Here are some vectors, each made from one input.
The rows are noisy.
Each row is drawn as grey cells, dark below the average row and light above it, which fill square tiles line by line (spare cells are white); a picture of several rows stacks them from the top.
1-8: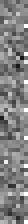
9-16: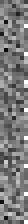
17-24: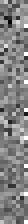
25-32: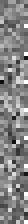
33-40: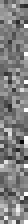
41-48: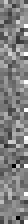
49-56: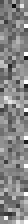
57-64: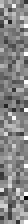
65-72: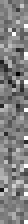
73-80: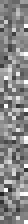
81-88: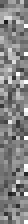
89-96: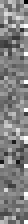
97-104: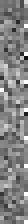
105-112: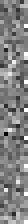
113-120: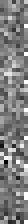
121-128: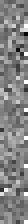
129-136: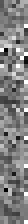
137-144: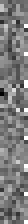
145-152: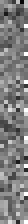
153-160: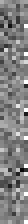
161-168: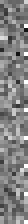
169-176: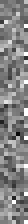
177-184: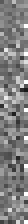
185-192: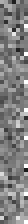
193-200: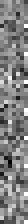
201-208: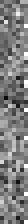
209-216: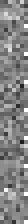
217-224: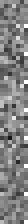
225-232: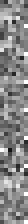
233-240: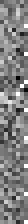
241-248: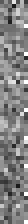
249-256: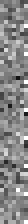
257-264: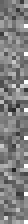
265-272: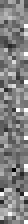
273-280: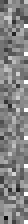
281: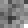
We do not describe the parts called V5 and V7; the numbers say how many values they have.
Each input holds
a true/false value and a value of V7, together with either a point on an 11-point line, or a value of V5.
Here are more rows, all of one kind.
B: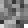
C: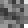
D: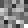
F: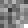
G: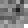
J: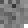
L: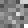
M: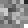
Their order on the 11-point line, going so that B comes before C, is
G, M, B, L, F, D, J, C.
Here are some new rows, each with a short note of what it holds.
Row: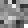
a true/false value, a value of V5 and a value of V7
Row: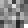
a true/false value, a value of V5 and a value of V7
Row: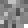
a true/false value, a value of V5 and a value of V7
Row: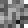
a true/false value, a value of V5 and a value of V7
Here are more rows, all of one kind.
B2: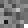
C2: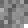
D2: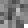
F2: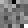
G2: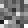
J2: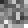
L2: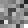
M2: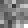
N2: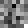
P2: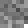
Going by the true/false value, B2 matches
D2, J2 and P2.
